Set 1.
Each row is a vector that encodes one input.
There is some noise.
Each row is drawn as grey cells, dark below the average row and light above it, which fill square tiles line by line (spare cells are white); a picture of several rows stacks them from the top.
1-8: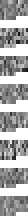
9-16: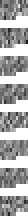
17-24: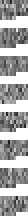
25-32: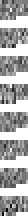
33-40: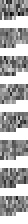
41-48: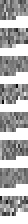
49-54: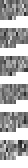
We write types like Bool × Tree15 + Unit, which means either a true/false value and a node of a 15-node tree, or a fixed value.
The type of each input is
Tree11.
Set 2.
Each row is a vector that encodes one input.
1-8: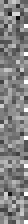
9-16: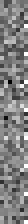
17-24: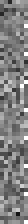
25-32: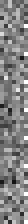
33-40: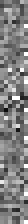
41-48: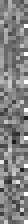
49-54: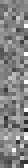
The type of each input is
Label11.
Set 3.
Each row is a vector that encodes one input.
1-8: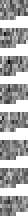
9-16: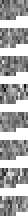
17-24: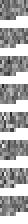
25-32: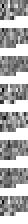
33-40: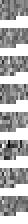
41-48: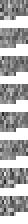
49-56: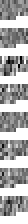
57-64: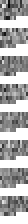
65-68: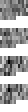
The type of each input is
Line11.
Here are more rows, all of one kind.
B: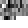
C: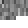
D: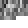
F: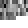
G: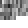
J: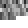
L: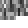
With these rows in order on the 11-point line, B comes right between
C and F.
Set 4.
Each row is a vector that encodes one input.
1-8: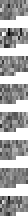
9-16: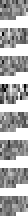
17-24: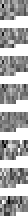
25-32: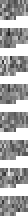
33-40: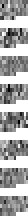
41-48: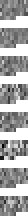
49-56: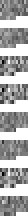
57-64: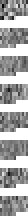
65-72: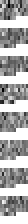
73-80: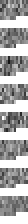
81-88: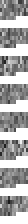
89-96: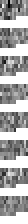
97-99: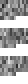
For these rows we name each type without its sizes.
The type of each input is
Line.
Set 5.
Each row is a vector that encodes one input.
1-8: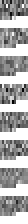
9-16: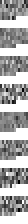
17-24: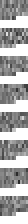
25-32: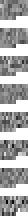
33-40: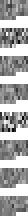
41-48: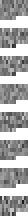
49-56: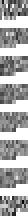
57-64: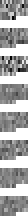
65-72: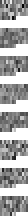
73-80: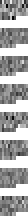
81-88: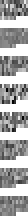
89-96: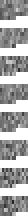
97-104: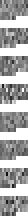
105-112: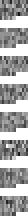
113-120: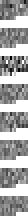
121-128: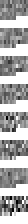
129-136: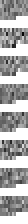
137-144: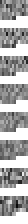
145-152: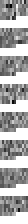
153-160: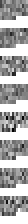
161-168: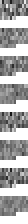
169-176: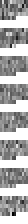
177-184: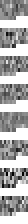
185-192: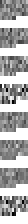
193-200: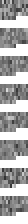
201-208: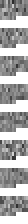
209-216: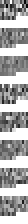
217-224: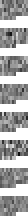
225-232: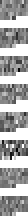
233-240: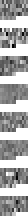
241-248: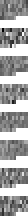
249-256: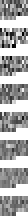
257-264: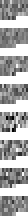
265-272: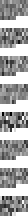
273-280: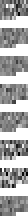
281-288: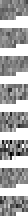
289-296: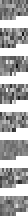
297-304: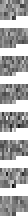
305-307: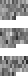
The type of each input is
Tree11.
